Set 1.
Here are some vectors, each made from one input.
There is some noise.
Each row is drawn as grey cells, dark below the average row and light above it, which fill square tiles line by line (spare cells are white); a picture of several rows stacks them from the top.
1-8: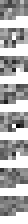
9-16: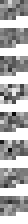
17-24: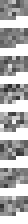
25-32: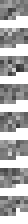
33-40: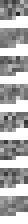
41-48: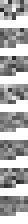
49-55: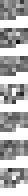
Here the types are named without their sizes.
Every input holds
a list of points on a line.
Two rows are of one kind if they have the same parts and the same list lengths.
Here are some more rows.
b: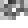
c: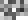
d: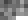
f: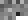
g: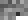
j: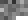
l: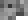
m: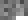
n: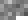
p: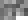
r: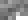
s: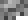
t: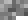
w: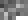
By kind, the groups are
b, c
d, f, g, j, l, w
m, n, p, r, s, t

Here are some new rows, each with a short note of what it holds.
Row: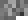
a list of one item
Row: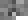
a list of one item
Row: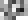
the empty list
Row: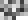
the empty list
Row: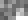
a list of two items
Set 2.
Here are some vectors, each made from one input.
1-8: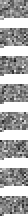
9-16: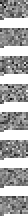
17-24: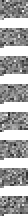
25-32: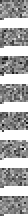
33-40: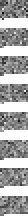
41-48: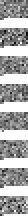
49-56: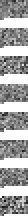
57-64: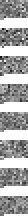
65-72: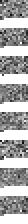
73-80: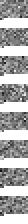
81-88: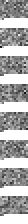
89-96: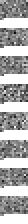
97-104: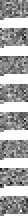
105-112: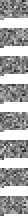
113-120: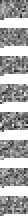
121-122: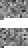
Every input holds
a point on a 5-point circle and one of 4 labels.
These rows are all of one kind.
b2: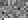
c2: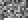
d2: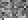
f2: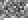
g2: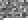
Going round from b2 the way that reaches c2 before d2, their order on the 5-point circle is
b2, f2, g2, c2, d2.
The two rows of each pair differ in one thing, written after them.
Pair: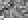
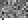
the place on the 5-point circle
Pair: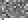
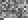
the label
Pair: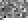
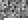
the label
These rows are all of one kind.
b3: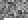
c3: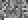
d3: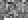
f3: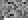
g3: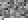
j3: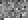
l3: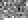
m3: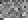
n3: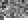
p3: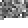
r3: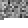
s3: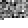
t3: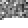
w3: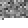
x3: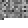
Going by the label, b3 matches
d3, f3, n3 and s3.
